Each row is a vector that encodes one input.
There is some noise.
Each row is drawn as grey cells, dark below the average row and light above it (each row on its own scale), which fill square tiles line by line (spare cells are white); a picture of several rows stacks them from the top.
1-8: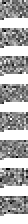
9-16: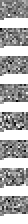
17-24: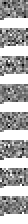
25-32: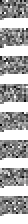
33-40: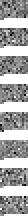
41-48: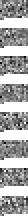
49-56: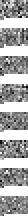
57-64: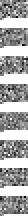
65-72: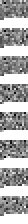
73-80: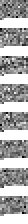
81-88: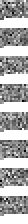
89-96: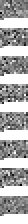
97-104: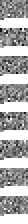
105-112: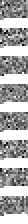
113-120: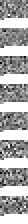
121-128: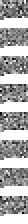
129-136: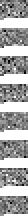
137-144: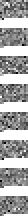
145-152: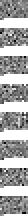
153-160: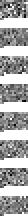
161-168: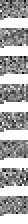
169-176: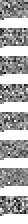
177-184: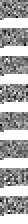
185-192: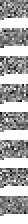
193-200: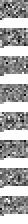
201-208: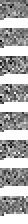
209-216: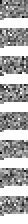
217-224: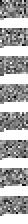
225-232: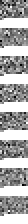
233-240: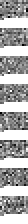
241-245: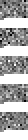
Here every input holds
a true/false value, together with either a point on a 7-point line, or a point on an 11-point line.
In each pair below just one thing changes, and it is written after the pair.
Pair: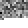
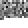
the place on the 11-point line
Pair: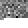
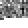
the true/false value
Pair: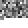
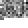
the place on the 11-point line
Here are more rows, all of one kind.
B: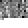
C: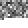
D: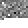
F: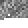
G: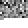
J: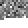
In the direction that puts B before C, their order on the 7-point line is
D, B, F, C, G, J.
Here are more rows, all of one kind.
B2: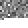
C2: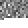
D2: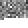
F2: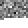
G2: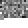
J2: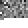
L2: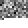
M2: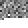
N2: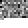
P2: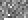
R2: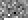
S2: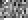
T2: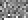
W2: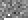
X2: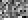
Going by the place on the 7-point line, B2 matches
C2, J2, M2 and T2.
